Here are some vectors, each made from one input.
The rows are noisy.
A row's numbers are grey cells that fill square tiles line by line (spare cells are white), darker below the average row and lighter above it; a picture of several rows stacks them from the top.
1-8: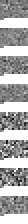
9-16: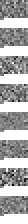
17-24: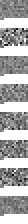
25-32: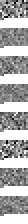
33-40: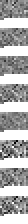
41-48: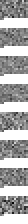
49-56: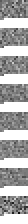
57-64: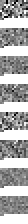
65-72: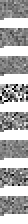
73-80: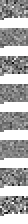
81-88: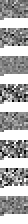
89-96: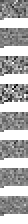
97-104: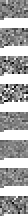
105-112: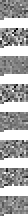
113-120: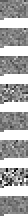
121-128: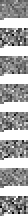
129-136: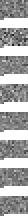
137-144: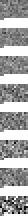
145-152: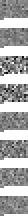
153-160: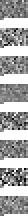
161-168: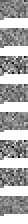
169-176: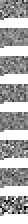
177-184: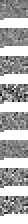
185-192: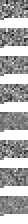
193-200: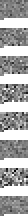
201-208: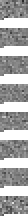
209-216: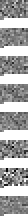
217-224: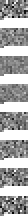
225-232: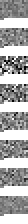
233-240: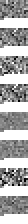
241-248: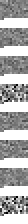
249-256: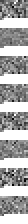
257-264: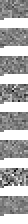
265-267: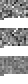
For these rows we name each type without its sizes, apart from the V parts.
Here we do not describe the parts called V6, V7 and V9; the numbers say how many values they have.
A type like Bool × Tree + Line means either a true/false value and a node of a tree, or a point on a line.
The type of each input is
Bool × Circle × (Circle + V9) × V6 × V7.
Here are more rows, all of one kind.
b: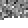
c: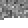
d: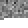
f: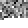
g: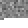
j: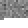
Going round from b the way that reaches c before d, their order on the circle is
b, f, j, g, c, d.
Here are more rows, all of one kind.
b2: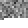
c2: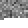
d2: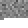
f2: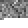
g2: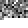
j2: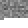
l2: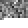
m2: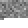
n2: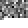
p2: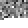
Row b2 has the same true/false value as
f2, g2, j2 and p2.
